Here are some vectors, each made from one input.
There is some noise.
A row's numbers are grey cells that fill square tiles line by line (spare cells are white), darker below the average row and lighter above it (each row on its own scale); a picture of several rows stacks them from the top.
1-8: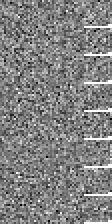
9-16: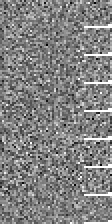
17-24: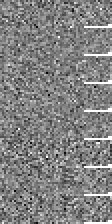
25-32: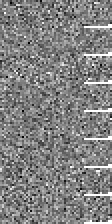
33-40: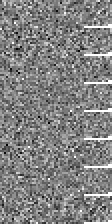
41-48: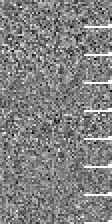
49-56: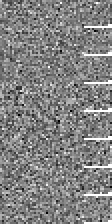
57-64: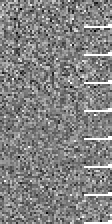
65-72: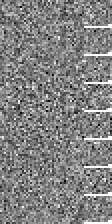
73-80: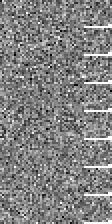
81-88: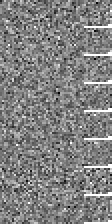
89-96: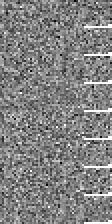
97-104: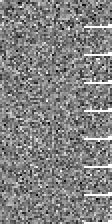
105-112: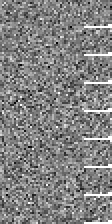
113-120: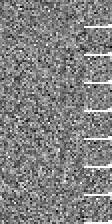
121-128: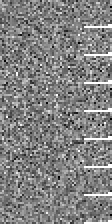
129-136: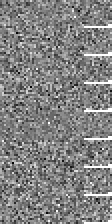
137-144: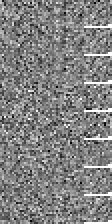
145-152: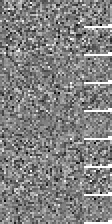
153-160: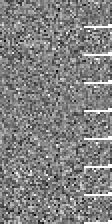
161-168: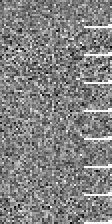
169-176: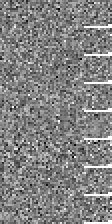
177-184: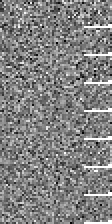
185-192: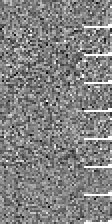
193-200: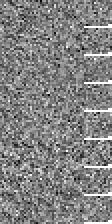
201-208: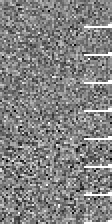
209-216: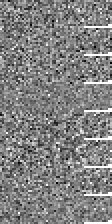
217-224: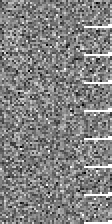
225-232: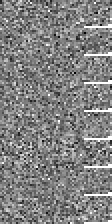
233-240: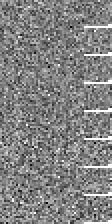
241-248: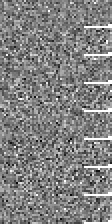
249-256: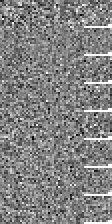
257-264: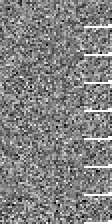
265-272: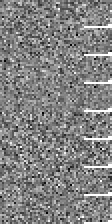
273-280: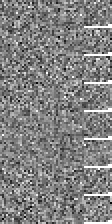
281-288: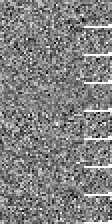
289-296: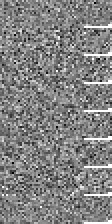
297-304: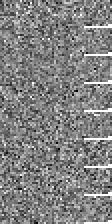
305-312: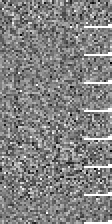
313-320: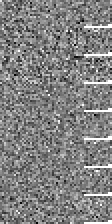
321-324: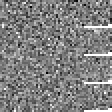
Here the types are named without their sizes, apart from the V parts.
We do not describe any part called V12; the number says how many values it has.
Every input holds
a point on a line, together with either a point on a line, or a value of V12.
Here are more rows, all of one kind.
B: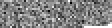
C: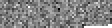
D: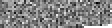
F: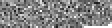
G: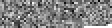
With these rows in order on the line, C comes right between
B and F.
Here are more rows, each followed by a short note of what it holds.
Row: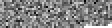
a point on each of two lines
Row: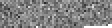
a point on a line and a value of V12
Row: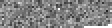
a point on each of two lines
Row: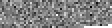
a point on each of two lines
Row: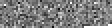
a point on a line and a value of V12
